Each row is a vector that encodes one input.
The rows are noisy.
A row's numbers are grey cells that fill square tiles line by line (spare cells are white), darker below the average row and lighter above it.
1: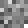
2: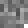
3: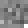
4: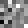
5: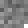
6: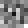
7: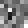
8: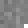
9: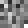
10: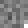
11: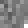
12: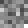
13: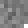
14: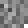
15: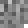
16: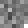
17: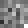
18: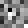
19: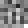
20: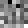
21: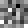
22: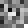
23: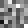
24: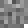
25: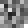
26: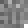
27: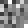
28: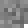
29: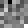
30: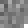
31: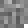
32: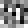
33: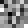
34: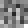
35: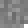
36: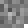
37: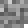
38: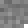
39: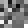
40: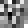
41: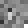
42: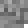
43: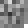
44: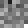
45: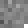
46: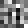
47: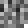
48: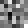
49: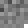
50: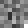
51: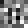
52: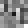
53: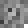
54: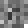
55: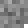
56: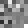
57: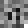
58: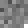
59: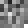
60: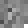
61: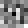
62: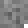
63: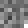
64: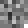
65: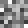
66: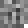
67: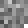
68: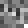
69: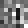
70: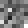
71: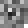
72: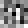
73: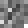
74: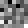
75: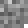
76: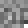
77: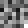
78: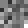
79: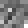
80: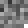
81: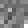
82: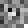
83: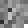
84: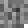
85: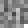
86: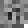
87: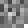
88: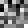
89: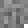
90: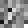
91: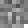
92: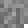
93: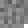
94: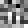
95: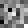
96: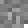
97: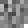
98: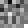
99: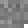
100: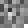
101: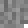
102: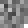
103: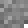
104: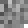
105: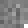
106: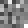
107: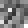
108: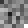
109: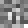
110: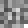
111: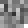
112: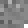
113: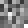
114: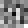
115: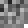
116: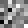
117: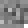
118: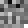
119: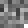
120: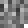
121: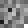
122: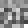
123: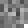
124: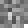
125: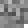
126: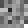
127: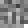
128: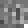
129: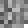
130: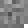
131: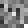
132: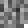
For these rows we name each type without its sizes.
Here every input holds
a list of items, each a point on a line and a true/false value.
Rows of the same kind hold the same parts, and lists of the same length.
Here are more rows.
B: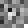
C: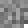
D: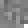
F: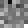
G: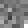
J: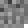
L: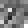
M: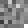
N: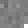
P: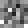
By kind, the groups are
B, D, G, J, L, M, N
C, P
F

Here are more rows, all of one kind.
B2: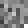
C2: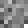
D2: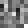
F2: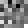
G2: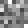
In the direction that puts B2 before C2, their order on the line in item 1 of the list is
G2, D2, F2, B2, C2.
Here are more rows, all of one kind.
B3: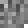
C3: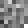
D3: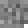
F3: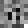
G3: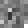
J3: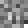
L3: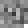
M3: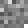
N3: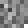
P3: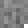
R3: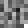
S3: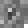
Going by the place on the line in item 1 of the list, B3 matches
D3 and G3.
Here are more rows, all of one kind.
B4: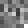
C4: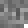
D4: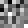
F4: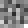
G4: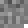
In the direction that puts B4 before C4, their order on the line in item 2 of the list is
B4, G4, F4, D4, C4.
